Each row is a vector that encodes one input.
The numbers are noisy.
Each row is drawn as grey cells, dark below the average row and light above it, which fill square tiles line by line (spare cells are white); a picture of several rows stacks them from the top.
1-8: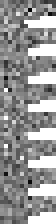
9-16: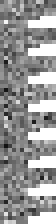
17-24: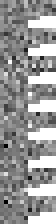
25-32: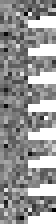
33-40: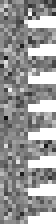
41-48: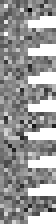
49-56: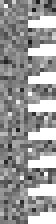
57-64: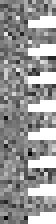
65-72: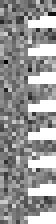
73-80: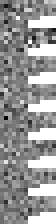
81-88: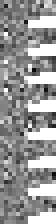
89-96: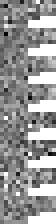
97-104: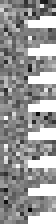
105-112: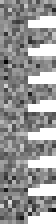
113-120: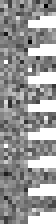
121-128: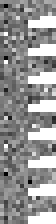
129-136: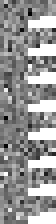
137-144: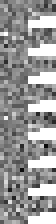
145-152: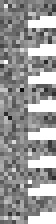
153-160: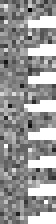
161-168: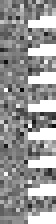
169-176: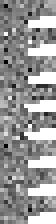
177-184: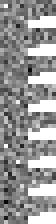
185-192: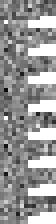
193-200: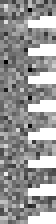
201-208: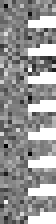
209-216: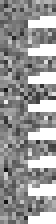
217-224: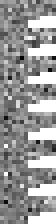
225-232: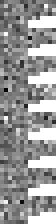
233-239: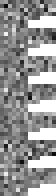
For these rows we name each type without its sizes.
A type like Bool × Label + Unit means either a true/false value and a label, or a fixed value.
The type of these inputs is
(Bool × Bool × Bool × Bool × Bool + Line) × Tree × (Tree + Unit).
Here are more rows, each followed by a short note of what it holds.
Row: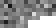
a node of each of two trees and five true/false values
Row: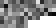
a point on a line and a node of a tree
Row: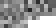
a node of each of two trees and five true/false values
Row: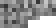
a node of a tree and five true/false values
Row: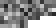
a point on a line and a node of a tree
